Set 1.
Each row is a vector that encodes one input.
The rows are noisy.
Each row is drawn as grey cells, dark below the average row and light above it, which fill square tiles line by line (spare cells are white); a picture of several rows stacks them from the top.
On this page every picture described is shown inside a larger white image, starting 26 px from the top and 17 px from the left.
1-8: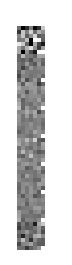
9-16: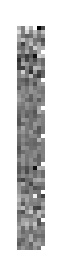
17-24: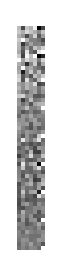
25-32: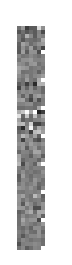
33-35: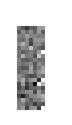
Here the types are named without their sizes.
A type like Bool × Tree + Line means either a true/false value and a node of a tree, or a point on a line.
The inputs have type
Label.
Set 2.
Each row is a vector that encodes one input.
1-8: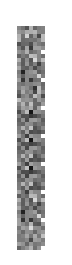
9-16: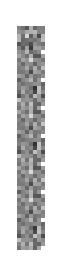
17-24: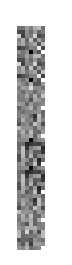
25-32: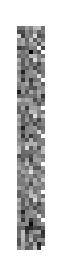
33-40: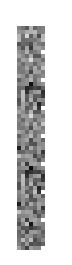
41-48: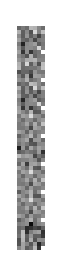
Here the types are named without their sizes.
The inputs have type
Line.
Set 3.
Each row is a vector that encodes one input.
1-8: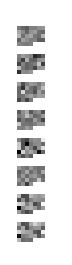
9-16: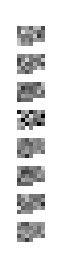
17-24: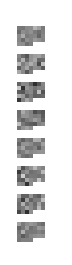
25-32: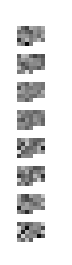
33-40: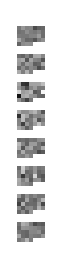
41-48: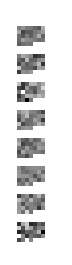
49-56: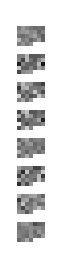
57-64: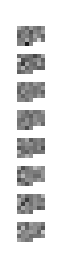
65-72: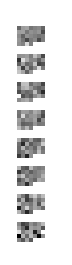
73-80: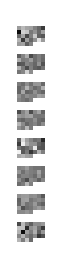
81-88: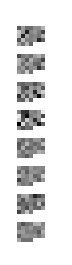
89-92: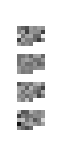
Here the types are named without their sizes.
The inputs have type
Line.
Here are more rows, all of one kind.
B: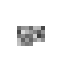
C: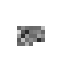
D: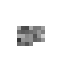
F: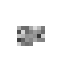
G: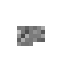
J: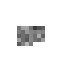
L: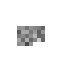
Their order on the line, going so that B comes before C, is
B, F, J, D, L, G, C.
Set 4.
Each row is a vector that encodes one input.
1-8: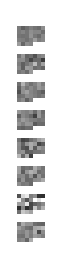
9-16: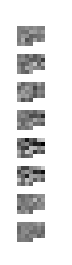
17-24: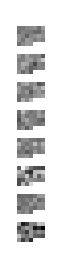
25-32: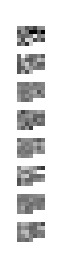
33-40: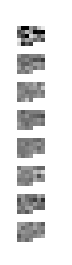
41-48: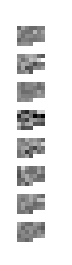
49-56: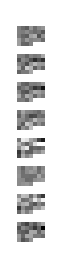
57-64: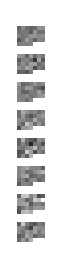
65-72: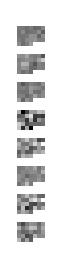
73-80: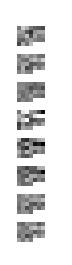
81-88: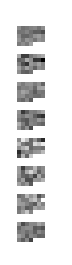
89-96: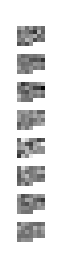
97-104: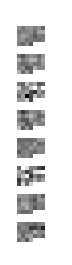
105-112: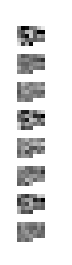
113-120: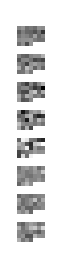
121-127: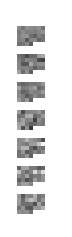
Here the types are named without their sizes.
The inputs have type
Tree.
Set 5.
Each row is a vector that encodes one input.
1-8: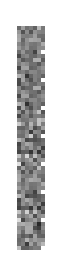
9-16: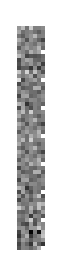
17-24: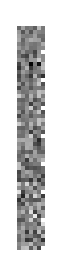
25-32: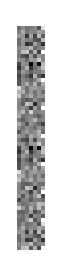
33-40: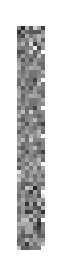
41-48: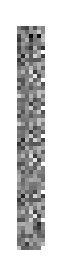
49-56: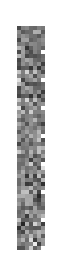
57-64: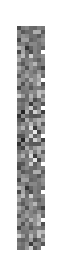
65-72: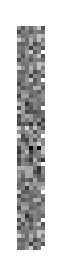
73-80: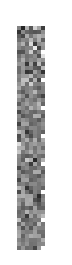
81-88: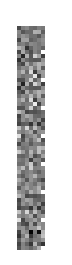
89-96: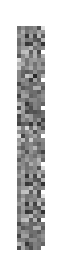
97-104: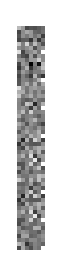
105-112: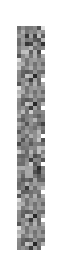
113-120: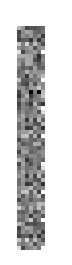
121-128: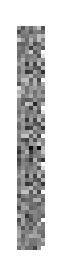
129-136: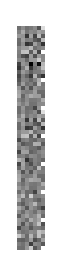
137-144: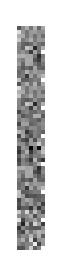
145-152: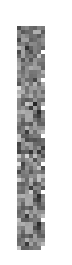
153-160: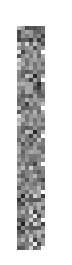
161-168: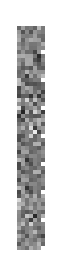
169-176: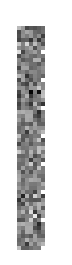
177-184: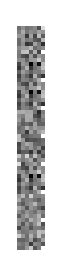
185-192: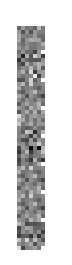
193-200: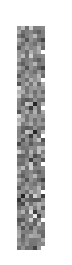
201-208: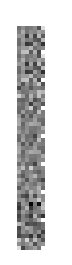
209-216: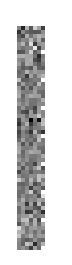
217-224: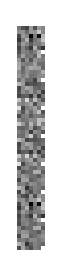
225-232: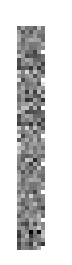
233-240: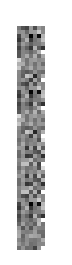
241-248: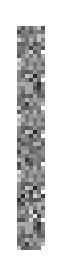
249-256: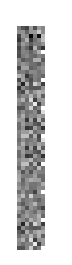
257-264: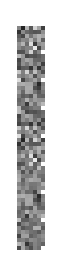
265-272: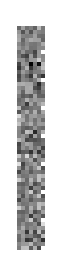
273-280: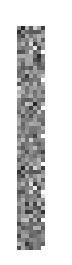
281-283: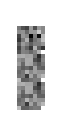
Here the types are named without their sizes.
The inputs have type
Tree.
